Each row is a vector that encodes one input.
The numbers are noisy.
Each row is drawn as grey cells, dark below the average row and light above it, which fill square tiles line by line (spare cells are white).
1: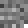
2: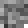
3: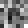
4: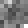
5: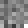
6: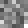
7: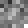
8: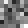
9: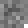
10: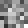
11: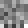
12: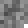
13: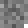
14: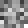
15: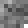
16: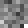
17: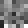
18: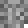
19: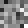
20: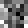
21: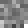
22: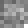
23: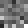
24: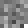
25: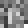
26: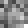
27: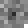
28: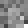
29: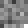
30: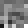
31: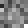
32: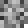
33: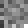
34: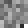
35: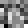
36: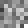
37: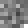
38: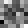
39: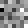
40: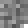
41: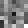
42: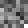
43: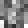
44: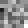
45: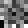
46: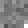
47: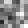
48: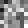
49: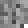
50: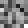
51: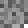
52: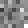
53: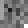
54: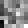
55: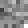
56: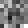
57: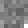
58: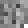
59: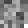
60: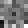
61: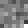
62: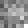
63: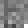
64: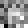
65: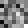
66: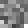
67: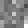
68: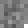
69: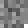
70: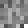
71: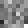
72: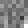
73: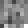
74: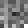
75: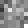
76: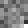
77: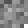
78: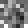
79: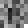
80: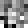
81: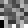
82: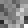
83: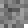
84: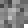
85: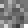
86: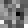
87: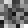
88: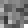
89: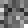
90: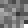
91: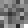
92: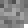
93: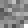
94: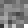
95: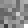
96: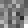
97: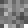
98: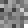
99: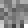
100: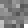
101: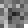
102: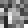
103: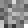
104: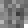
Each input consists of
a node of an 11-node tree and a true/false value.
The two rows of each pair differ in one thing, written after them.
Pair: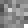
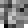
the true/false value
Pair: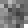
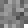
the true/false value
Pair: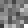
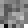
the true/false value
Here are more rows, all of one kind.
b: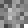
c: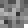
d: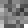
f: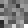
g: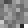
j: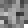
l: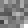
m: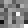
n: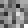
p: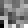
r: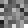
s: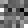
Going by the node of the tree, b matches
f and s.
